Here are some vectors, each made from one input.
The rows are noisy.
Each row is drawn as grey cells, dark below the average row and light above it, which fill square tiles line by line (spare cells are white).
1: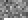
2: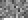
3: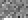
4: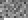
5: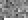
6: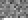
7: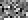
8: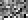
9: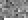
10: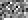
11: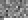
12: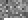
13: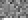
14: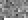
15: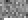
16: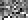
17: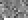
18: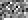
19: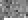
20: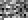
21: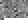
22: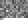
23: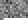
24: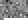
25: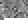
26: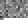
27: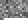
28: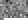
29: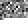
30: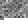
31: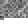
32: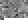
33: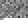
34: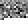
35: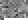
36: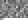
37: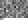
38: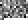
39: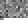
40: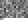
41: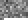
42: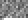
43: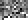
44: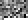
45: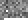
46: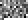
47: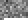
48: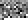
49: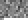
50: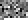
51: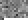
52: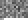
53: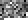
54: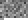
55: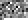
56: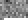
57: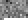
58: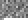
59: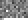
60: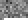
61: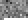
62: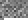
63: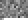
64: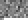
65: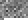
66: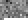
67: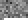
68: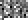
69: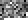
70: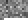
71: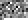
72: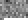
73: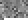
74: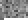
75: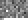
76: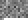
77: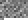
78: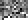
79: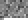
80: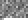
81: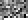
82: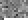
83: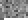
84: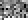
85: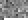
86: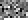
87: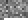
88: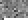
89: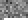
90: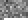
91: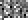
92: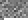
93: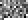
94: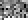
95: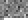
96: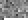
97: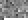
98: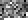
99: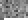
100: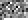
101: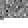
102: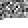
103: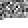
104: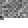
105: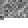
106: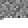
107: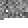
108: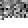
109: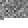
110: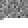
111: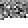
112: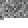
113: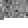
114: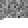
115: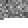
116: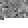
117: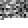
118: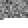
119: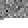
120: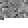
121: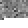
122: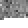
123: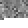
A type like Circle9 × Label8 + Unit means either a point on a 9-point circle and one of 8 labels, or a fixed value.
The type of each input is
Circle9 + List2(Line12).
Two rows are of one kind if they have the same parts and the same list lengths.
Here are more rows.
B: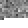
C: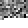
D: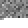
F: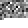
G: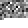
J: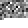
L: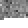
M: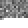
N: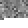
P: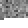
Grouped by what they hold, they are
B, L, N, P
C
D, M
F, G, J

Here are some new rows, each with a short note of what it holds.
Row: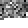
a point on a 9-point circle
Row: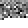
a point on a 9-point circle
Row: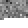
a list of one item
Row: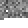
a list of one item
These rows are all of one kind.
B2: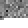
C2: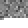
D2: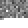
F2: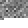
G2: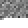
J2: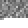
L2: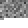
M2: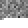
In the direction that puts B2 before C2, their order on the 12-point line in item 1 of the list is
L2, F2, B2, C2, J2, G2, M2, D2.
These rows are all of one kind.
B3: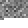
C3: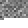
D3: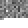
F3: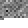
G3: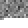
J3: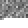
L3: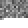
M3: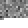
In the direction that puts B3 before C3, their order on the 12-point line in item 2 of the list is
D3, G3, F3, B3, J3, L3, C3, M3.
